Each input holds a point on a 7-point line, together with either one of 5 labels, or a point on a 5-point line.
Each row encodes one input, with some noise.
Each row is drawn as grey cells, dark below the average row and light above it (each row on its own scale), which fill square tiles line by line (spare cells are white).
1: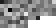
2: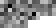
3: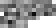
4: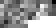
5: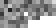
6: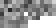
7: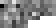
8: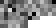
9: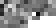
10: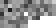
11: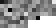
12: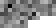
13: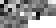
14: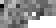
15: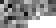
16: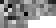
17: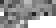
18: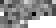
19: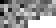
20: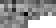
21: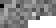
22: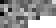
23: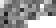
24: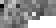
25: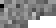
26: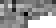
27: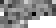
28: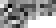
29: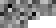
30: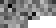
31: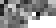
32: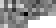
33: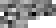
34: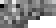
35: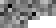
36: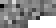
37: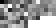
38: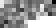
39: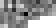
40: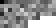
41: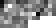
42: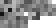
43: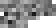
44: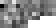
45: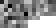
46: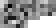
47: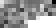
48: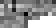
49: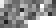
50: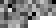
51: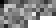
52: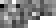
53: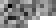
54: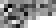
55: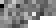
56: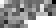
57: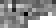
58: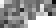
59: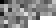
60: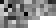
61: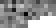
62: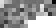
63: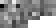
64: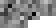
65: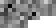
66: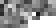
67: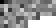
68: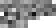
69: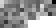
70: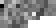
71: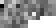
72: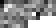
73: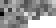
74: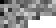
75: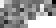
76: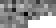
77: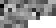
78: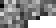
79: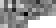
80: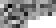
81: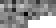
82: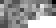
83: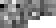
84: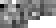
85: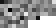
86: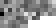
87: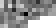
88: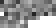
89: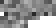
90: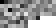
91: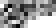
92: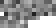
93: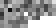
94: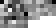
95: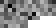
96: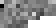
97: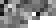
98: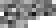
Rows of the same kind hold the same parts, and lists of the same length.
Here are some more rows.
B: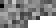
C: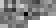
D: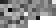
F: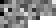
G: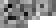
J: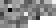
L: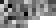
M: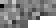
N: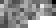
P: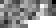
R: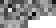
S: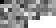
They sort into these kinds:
B, D, F, J, M, S
C, G, L, N, P, R

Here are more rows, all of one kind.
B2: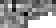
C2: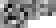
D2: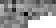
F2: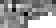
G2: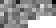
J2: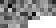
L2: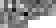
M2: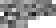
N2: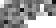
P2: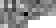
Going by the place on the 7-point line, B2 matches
F2 and G2.
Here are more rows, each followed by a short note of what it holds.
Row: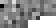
a point on a 5-point line and a point on a 7-point line
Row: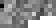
a point on a 5-point line and a point on a 7-point line
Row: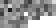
a point on a 5-point line and a point on a 7-point line
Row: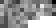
one of 5 labels and a point on a 7-point line
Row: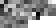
a point on a 5-point line and a point on a 7-point line
